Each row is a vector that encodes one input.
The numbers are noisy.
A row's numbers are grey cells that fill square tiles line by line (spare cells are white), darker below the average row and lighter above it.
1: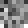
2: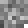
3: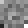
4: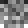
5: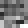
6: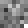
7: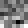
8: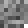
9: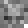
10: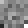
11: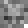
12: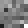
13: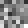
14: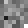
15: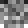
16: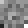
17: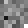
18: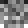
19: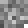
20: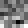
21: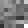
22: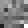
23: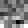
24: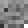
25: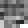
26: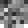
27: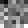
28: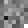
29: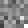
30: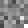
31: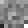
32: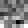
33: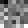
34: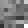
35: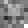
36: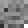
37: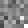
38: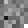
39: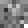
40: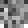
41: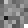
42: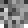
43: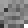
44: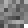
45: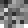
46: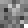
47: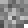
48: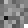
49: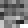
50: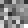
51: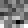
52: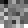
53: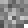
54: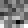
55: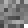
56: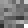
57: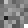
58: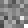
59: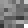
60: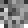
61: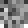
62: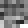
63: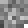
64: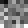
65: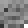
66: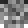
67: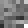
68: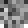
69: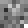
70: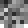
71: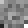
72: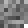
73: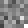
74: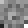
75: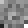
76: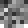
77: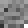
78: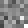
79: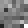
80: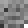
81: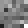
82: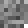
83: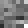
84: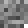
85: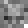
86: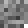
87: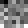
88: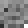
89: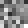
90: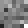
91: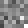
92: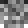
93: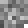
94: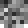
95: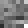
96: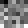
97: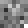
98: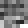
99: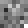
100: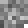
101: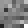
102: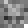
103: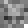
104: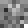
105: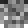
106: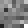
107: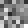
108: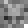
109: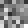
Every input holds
either a point on a 10-point circle, or a node of a 7-node tree.
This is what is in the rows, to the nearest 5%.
About 65% of them hold a point on a 10-point circle. The rest hold a node of a 7-node tree.
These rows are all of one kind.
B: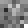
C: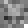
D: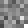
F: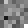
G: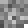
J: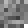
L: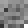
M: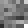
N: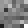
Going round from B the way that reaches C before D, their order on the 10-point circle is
B, C, F, D, G, L, J, M, N.
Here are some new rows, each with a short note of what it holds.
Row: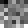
a node of a 7-node tree
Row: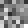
a node of a 7-node tree
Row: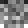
a node of a 7-node tree
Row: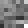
a point on a 10-point circle
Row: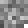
a point on a 10-point circle
